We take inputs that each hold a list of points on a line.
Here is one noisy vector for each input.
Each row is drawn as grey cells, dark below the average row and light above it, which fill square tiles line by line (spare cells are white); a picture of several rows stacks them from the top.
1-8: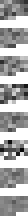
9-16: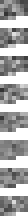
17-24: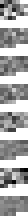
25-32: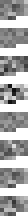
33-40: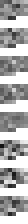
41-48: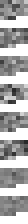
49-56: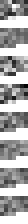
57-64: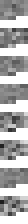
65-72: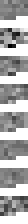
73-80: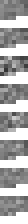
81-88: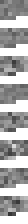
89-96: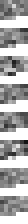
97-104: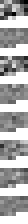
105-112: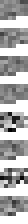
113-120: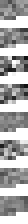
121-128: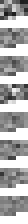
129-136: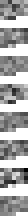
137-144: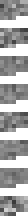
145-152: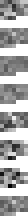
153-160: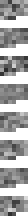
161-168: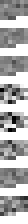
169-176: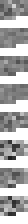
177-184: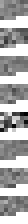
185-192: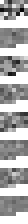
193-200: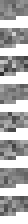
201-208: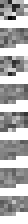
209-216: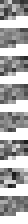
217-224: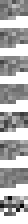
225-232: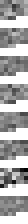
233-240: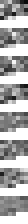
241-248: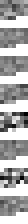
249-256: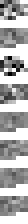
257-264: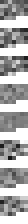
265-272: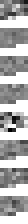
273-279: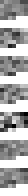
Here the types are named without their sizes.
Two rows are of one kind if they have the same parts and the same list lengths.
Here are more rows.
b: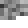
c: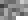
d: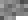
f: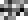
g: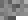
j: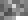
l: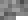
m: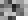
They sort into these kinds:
b, c, j
d, m
f
g, l

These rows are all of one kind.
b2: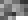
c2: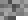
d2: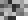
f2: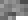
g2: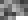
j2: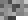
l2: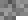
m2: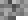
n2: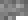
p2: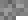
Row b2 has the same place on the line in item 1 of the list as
c2, d2, f2 and m2.
